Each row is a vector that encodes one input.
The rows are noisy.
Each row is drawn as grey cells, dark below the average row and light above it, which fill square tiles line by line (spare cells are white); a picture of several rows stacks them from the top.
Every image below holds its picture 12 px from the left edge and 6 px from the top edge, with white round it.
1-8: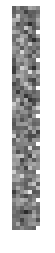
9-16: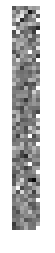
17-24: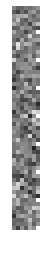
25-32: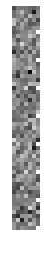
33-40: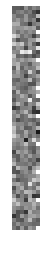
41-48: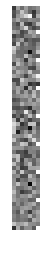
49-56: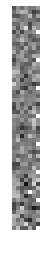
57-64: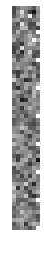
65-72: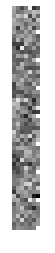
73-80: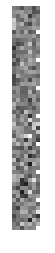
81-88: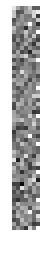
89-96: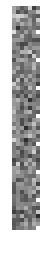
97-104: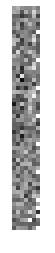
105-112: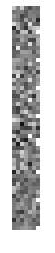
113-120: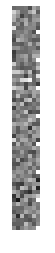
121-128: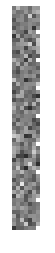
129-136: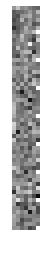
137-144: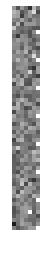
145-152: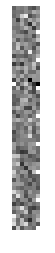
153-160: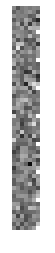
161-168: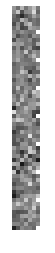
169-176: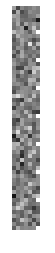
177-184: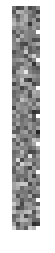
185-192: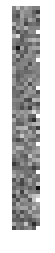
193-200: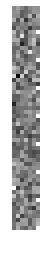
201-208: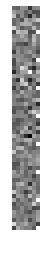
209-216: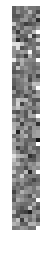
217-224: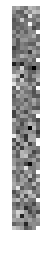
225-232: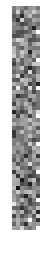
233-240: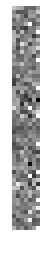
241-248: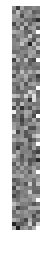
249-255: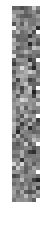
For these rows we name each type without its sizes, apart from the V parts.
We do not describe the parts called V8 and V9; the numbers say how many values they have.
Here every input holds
a point on a line, four true/false values and a value of V8, together with either a point on a line, or a value of V9.
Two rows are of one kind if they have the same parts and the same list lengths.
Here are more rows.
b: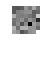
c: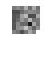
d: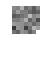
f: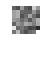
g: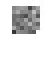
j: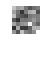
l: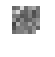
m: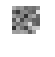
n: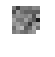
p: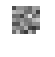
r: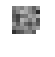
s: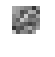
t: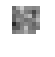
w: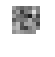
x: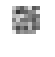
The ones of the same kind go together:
b, c, f, n, w, x
d, g, j, l, m, p, r, s, t

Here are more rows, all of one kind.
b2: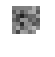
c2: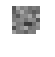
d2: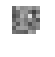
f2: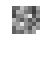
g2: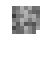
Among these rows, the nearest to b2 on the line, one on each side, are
c2 and f2.
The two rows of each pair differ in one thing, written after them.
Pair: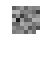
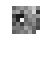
the value of V8
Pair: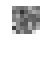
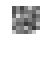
one of the four true/false values
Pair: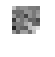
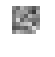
one of the four true/false values
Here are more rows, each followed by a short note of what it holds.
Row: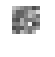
a point on a line, four true/false values, a value of V8 and a value of V9
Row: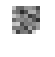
a point on each of two lines, four true/false values and a value of V8
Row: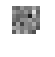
a point on each of two lines, four true/false values and a value of V8
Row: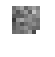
a point on a line, four true/false values, a value of V8 and a value of V9
